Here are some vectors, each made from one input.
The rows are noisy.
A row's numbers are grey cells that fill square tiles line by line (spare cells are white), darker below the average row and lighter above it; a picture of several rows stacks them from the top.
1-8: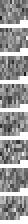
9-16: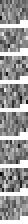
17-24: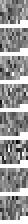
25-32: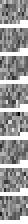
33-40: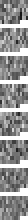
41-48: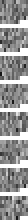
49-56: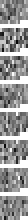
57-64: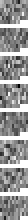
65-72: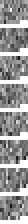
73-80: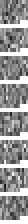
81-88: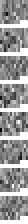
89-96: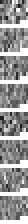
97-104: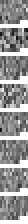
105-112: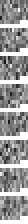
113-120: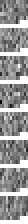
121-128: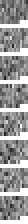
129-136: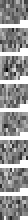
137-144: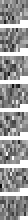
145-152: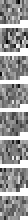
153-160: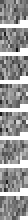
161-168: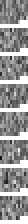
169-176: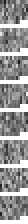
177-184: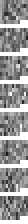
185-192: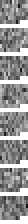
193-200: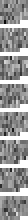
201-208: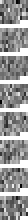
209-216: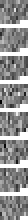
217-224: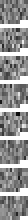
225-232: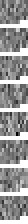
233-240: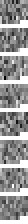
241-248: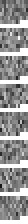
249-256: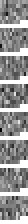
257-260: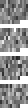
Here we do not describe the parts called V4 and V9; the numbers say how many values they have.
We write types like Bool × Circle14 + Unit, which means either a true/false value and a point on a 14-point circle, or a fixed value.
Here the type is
Bool × Line10 × Line10 + Line6 × Line6 + Unit + V4 × V9.
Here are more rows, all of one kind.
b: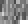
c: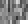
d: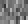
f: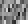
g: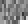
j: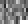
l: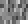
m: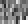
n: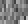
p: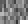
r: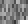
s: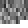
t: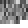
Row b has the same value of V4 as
c, f, l and t.
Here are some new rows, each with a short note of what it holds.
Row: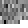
a point on each of two 10-point lines and a true/false value
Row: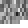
a fixed value
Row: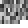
a fixed value
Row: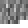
a value of V4 and a value of V9
